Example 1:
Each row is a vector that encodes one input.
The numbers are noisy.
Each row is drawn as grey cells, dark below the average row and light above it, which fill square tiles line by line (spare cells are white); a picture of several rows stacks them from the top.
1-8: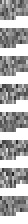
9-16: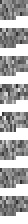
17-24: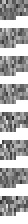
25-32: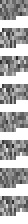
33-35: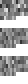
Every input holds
either a point on a 4-point line, or a point on a 5-point line.
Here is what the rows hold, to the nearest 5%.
About 40% of them hold a point on a 4-point line. The rest hold a point on a 5-point line.
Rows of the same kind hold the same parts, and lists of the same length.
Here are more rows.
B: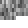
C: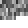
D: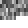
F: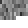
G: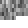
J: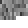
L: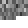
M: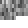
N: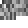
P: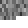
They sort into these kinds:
B, F, G, J, L, M, P
C, D, N

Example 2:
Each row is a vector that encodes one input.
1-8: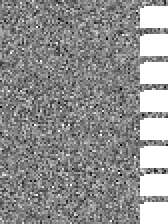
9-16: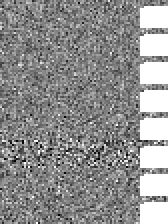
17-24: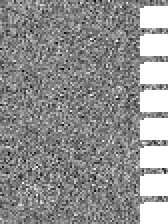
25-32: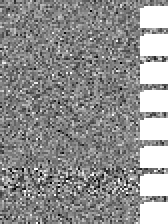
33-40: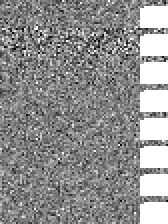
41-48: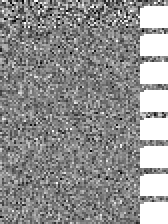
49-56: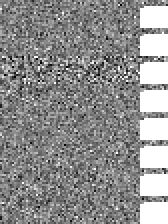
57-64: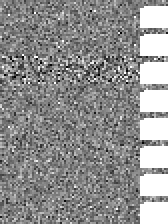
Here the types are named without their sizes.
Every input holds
a list of points on a line.
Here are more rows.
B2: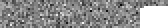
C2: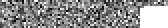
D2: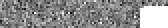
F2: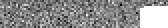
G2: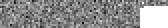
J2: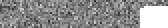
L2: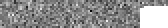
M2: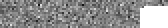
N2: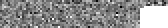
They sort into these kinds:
B2, F2, G2, J2, L2, M2, N2
C2
D2

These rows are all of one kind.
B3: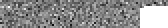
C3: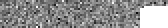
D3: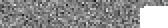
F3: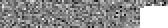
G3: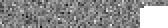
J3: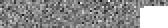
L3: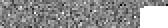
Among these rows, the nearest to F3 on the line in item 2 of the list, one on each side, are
C3 and L3.
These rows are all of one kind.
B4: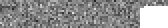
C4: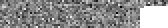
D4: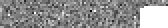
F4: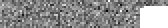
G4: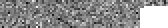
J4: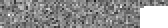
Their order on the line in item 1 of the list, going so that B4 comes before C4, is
B4, J4, D4, F4, G4, C4.
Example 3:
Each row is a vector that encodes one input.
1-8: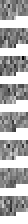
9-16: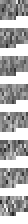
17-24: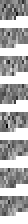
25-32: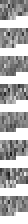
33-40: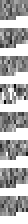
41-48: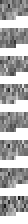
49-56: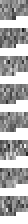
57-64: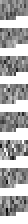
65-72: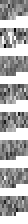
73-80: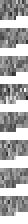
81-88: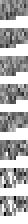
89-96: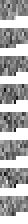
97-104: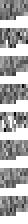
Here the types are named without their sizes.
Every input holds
a list of points on a line.
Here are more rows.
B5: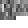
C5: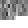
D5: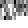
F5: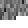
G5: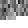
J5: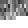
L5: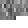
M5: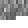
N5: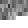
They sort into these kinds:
B5, F5, L5, M5
C5, G5, J5, N5
D5

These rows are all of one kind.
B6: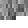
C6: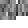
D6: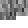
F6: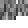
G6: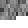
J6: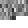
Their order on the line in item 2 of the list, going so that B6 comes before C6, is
B6, D6, F6, J6, C6, G6.
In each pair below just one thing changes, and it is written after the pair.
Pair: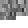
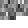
the place on the line in item 2 of the list
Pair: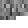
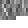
the place on the line in item 2 of the list
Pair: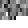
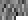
the place on the line in item 2 of the list
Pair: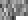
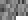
the place on the line in item 1 of the list
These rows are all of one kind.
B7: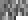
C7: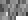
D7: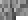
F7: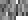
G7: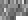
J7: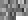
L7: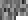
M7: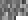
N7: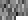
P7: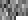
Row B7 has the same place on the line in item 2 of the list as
J7 and M7.
